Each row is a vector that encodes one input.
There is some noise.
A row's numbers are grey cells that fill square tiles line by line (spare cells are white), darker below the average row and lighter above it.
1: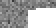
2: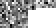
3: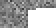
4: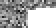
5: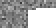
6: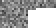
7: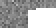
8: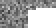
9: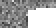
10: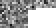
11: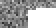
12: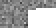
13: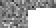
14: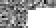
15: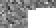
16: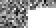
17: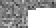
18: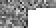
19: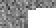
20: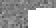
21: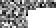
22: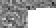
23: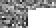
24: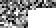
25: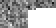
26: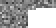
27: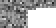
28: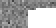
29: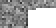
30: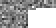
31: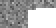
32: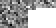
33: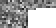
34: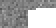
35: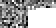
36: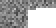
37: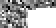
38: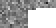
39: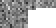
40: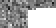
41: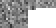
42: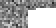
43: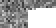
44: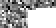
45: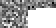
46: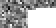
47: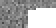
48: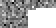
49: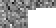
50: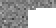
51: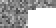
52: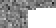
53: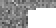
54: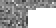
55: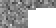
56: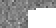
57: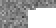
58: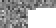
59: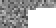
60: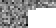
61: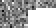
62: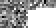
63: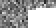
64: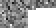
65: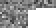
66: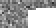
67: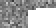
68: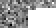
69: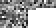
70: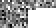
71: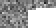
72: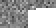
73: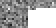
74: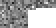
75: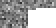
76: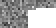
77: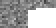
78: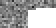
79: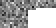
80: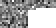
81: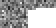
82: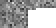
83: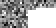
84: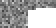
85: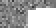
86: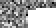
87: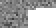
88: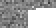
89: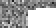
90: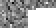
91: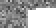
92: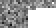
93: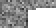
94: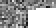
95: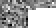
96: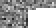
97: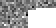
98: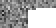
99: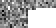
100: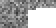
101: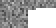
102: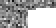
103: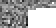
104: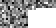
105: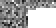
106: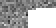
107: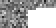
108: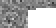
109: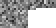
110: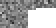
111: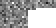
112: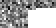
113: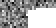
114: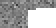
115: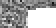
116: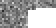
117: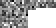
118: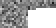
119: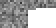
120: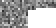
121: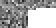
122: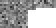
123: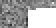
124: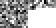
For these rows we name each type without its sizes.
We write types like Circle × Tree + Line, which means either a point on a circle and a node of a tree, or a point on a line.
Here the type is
List(Circle).
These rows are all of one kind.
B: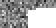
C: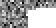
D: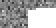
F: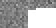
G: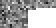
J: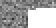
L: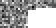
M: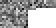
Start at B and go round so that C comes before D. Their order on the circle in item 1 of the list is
B, G, C, L, F, J, D, M.
